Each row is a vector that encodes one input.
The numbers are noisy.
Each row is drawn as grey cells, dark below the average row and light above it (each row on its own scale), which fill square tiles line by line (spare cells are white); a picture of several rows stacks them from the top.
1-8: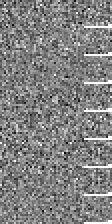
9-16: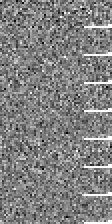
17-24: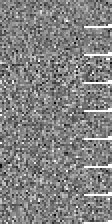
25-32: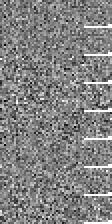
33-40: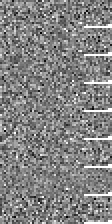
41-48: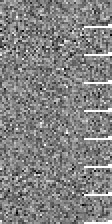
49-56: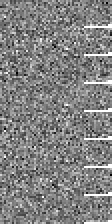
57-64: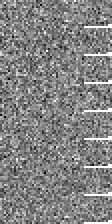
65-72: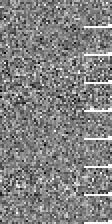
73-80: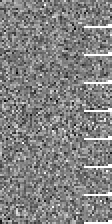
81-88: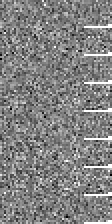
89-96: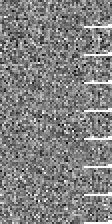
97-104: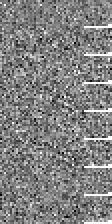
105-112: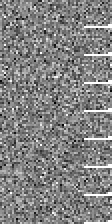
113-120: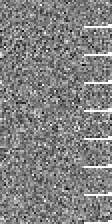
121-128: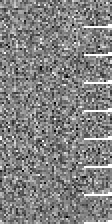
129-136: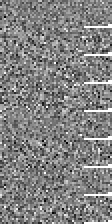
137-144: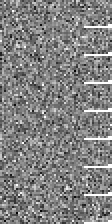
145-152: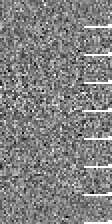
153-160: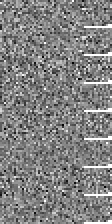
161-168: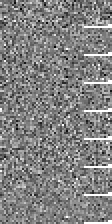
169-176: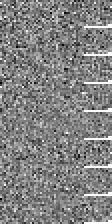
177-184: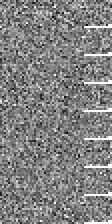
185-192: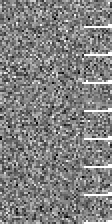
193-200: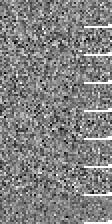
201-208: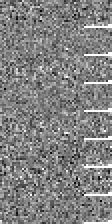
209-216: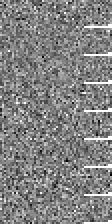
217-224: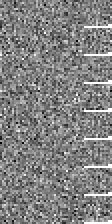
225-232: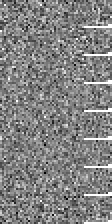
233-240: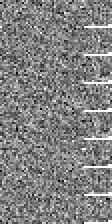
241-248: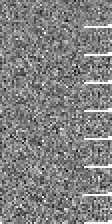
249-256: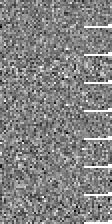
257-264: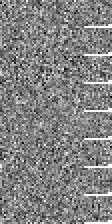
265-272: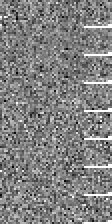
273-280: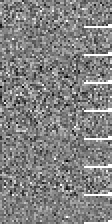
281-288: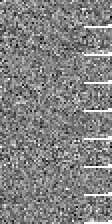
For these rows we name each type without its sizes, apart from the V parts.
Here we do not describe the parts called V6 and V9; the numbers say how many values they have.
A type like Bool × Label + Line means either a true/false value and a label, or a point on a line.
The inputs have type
(Bool × (Circle + Unit) + V9) × Line × V6.
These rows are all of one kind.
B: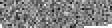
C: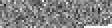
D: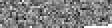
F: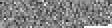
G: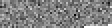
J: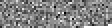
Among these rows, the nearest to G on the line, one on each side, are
C and D.
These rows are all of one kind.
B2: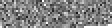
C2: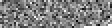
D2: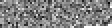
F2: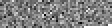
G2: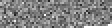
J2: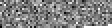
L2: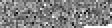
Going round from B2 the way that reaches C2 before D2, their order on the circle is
B2, J2, F2, C2, L2, D2, G2.
